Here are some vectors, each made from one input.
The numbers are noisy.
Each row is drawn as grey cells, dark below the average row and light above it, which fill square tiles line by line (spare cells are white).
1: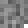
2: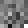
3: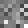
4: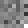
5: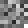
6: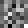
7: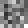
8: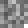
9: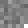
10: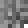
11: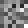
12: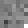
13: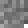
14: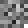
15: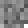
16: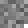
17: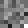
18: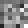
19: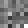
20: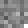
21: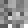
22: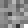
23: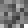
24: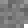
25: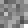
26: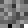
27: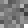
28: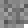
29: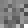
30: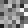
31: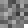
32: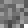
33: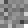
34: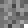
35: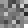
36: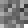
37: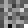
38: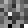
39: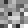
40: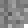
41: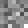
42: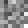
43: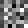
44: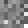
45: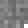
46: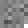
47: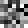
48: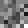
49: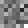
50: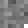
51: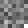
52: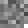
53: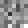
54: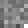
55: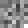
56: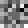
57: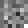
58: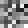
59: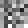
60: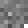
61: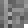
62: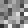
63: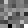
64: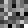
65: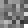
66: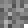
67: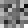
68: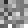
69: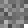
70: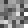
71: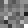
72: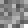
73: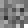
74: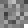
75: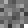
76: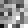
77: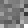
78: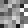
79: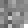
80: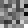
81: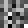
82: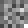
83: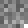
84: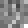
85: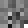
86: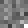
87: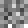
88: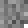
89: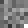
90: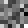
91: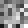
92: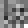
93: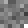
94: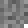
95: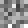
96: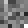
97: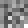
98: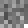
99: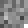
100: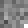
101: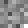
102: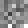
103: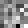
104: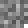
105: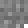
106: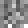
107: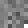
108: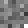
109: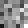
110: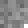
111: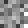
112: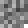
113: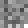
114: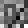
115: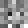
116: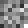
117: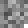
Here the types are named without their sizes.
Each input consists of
a point on a line and a true/false value, together with either a point on a circle, or a fixed value.
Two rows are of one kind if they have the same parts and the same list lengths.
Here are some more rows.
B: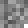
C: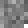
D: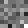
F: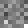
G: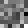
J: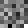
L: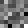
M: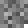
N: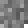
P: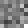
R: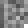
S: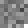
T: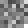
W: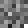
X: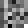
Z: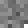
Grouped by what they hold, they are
B, D, F, G, L, P, R, S, T, W, X
C, J, M, N, Z

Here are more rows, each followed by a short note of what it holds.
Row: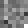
a point on a circle, a point on a line and a true/false value
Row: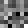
a point on a line and a true/false value
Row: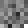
a point on a line and a true/false value
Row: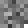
a point on a line and a true/false value
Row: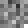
a point on a line and a true/false value
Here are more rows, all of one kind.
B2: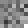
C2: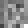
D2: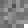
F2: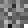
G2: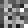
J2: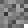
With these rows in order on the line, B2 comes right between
C2 and D2.
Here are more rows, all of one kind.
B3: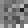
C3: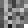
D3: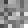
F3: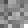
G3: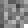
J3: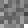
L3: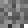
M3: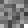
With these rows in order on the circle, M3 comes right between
C3 and L3.
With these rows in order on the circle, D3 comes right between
C3 and F3.
